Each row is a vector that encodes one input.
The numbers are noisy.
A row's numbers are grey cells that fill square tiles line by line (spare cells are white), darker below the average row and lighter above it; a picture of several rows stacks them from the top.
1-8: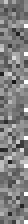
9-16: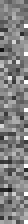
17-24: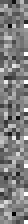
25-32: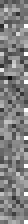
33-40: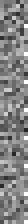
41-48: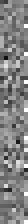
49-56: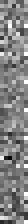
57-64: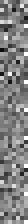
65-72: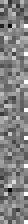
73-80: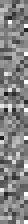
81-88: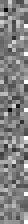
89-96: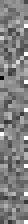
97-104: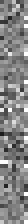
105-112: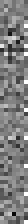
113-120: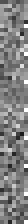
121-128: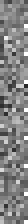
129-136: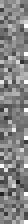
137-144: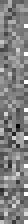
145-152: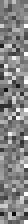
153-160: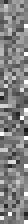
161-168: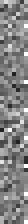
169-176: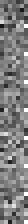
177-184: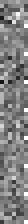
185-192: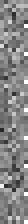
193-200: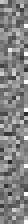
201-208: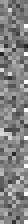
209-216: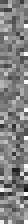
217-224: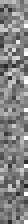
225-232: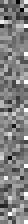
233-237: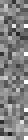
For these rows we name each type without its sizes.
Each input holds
a label, together with either two labels, or a point on a line.
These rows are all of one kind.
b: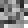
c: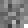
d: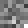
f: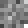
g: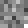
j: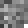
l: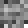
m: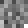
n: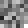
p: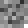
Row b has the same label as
c and n.
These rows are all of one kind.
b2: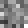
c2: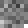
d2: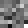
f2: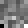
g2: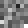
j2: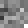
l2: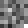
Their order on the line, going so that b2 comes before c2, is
l2, d2, b2, c2, j2, g2, f2.
